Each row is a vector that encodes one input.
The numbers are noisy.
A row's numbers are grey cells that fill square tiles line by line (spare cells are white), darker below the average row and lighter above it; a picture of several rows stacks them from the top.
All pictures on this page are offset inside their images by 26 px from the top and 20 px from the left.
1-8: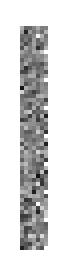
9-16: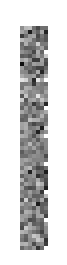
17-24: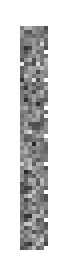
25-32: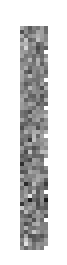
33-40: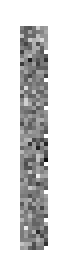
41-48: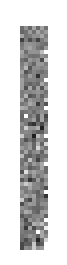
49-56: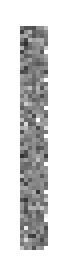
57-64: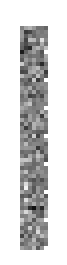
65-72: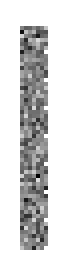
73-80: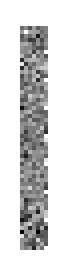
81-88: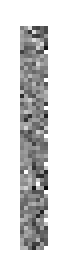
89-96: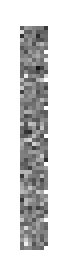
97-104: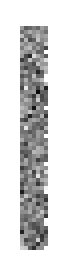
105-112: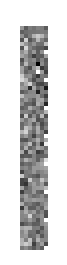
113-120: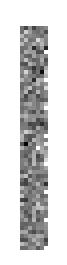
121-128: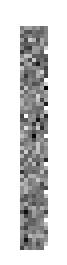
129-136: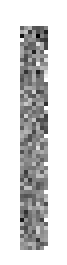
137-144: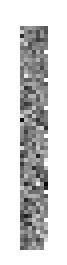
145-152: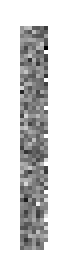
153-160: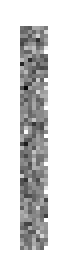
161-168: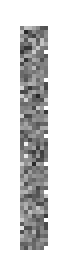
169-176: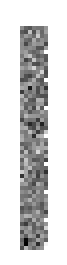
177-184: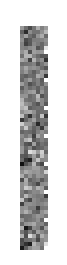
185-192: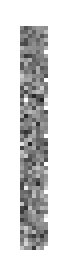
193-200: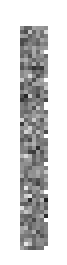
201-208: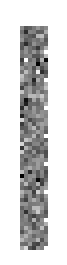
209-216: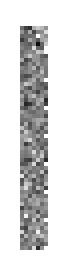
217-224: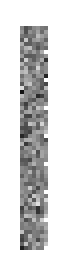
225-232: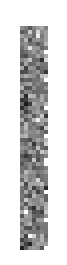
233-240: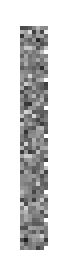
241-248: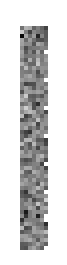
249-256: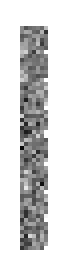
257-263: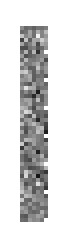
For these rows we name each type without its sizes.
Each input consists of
a point on a line, together with either a fixed value, or a node of a tree.
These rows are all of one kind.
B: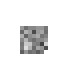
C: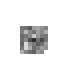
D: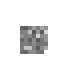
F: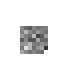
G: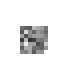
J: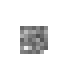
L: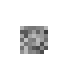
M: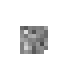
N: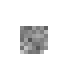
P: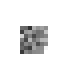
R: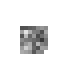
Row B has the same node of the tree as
D, M and R.
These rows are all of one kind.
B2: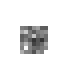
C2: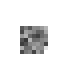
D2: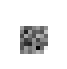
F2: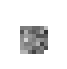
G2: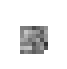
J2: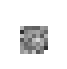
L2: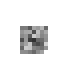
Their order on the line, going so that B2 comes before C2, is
F2, B2, L2, G2, J2, D2, C2.
